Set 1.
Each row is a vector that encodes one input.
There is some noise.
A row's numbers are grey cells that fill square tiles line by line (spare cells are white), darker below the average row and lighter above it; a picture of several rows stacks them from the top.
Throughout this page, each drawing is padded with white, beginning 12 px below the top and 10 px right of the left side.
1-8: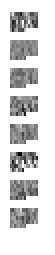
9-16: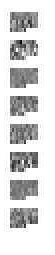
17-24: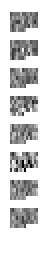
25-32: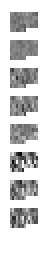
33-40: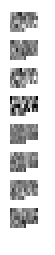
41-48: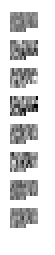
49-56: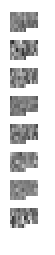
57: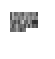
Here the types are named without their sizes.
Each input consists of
a node of a tree and three true/false values.
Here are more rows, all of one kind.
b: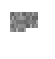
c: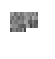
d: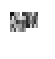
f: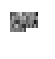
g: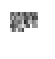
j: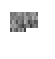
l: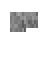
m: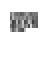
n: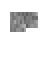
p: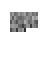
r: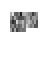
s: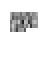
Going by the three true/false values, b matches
d, l, m and s.
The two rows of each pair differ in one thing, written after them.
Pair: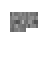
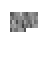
the node of the tree
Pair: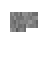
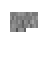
one of the three true/false values
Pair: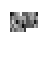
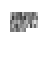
the node of the tree
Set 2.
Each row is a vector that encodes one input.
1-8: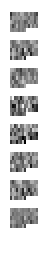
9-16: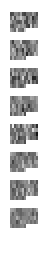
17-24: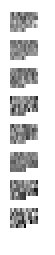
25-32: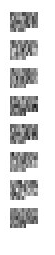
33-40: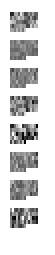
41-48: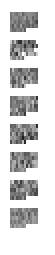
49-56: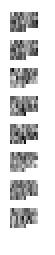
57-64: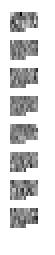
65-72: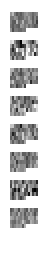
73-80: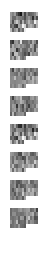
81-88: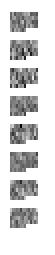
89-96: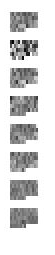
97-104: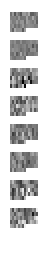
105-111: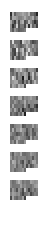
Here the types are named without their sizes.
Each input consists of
either a point on a circle, or a node of a tree.
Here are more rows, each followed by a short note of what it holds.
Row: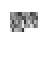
a point on a circle
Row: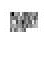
a point on a circle
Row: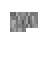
a point on a circle
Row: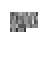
a point on a circle
